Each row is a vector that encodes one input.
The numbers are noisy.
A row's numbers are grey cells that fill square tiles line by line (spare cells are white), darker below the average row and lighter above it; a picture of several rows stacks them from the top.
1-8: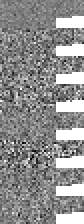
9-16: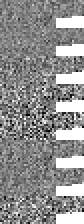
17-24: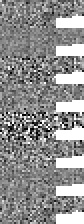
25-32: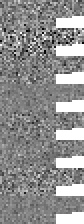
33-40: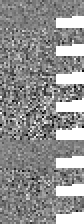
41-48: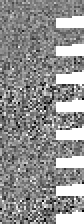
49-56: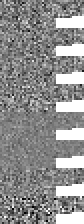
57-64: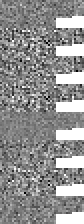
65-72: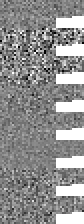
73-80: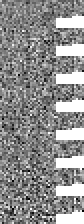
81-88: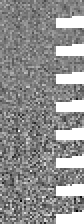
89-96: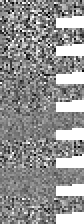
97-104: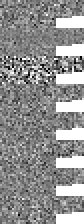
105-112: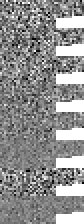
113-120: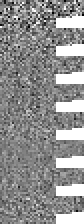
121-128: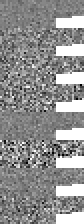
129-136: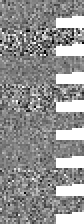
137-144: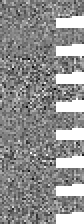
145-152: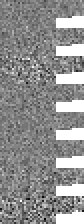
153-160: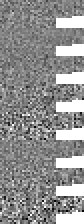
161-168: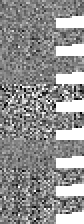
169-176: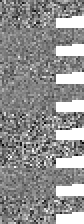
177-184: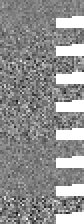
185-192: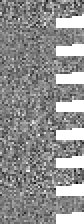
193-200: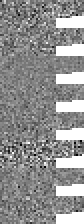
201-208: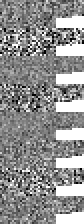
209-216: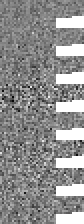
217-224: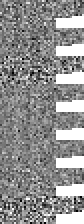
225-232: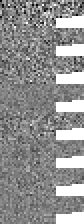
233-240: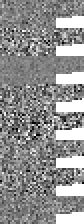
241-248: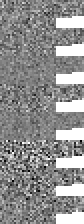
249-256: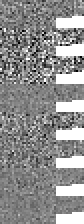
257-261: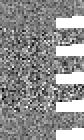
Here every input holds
either a point on a 5-point line, or a list of up to three points on a 7-point line.
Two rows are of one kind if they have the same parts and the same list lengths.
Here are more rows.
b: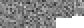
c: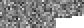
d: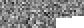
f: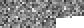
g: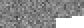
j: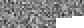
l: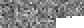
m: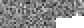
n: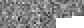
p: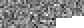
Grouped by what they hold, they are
b, j
c, d, g, m
f, p
l
n

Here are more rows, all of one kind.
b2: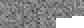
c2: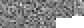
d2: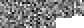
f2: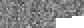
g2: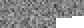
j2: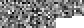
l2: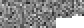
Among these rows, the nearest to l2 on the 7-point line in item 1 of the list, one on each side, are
d2 and f2.
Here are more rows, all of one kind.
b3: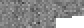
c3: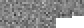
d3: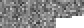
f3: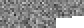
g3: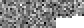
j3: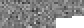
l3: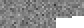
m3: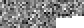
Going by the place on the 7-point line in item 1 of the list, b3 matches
d3 and m3.
